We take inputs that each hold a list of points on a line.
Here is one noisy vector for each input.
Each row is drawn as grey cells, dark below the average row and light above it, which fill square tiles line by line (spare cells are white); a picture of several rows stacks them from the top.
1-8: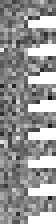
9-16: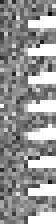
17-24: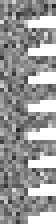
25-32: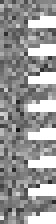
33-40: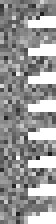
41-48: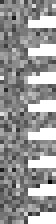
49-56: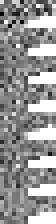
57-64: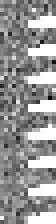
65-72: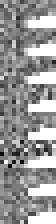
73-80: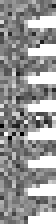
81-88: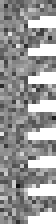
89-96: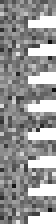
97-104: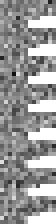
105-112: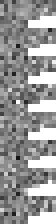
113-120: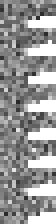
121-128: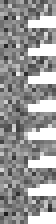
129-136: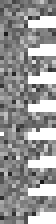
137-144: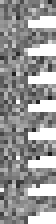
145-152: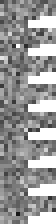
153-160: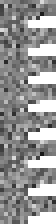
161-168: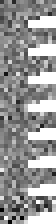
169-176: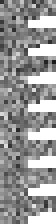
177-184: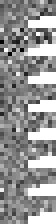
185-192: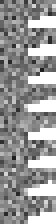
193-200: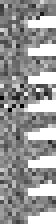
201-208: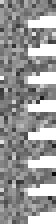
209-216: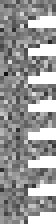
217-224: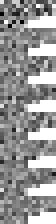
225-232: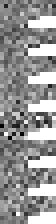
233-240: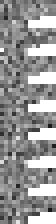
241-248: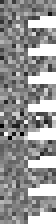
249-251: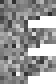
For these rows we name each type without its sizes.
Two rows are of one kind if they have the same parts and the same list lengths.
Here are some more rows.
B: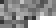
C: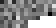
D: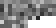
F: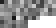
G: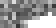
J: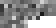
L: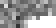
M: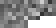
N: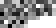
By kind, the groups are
B, F, L
C, D, J, M
G
N

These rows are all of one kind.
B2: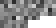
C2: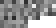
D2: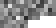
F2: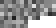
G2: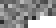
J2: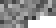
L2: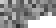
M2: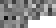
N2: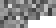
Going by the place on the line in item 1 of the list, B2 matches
C2, F2 and M2.
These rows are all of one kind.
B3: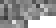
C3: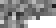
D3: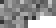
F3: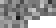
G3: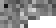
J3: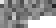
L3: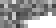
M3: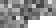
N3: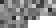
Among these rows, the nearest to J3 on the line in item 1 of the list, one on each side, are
F3 and L3.
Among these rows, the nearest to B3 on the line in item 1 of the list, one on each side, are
D3 and G3.
